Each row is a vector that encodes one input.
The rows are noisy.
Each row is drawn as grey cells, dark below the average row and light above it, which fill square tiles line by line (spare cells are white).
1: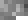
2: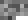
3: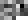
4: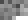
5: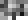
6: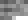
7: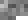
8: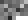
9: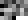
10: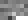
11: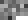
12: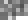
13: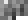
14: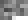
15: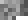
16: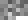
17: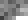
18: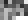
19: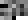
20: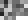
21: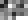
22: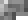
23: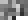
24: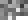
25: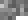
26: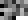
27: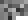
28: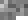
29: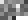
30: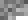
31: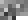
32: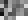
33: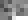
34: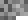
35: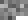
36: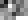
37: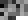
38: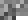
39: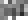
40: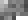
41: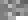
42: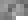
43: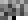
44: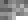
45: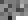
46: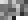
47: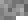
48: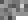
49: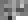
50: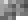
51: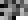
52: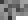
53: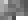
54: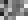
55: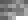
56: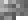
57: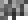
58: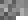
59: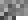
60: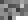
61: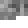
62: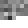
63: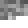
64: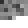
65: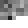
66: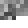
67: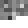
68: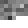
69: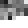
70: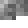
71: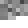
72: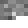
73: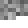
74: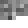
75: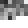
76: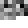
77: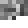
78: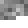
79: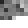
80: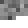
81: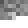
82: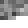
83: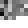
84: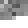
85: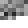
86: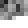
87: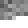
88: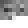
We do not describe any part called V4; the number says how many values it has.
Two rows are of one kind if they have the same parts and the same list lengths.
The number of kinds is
2.
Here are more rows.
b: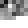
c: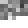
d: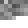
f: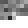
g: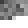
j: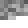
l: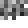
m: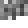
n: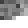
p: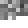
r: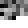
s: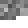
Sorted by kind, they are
b, l, r
c, d, f, g, j, m, n, p, s

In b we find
a point on a 5-point line and a value of V4.
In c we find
a point on a 5-point line and three true/false values.
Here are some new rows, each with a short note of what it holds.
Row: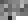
a point on a 5-point line and three true/false values
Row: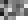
a point on a 5-point line and a value of V4
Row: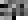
a point on a 5-point line and a value of V4
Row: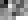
a point on a 5-point line and a value of V4
